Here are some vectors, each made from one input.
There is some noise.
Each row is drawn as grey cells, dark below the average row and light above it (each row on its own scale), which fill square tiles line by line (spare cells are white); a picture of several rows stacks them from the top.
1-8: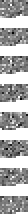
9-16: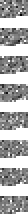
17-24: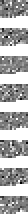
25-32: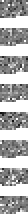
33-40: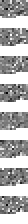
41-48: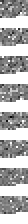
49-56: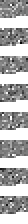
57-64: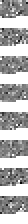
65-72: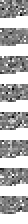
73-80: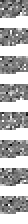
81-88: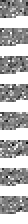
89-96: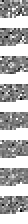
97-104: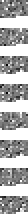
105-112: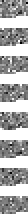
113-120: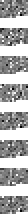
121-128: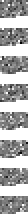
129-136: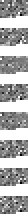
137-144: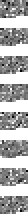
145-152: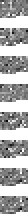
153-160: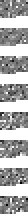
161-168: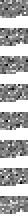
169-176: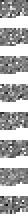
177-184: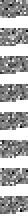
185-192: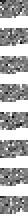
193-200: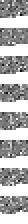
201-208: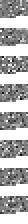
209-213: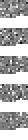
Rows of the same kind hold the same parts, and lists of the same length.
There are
2 kinds of row.
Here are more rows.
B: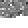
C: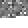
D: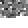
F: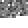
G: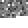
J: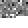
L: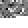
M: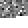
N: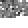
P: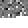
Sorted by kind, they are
B, C, D, J, L, N, P
F, G, M

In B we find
three labels (each one of 10).
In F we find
a point on an 8-point line.
